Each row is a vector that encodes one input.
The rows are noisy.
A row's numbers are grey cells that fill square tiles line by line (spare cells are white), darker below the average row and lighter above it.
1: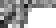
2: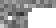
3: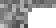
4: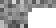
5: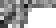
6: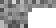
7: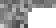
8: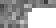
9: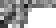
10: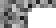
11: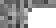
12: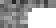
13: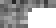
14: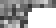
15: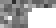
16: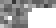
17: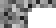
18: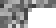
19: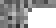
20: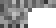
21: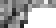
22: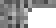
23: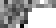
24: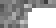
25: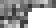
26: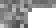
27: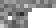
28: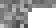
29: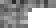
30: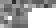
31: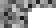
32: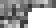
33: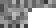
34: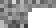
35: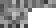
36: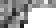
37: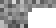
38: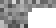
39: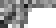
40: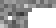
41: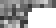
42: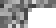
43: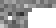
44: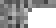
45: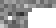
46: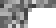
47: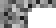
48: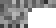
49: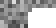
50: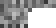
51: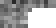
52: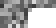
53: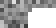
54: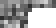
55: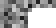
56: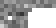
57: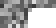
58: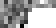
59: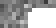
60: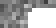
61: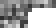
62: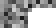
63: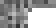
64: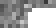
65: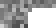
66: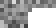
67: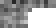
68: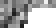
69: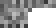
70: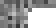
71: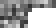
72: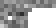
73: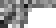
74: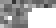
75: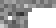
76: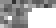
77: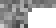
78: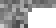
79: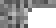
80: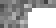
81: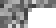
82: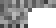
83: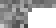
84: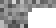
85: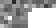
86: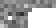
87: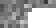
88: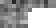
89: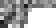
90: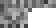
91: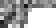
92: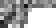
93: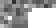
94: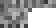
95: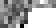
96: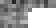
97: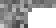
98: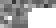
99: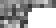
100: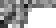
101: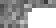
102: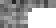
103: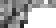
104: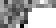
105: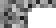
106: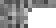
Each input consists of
either a point on a 5-point circle, or a fixed value, or three true/false values.
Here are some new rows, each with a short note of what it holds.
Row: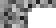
a fixed value
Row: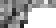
a point on a 5-point circle
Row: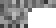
three true/false values
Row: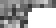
a point on a 5-point circle
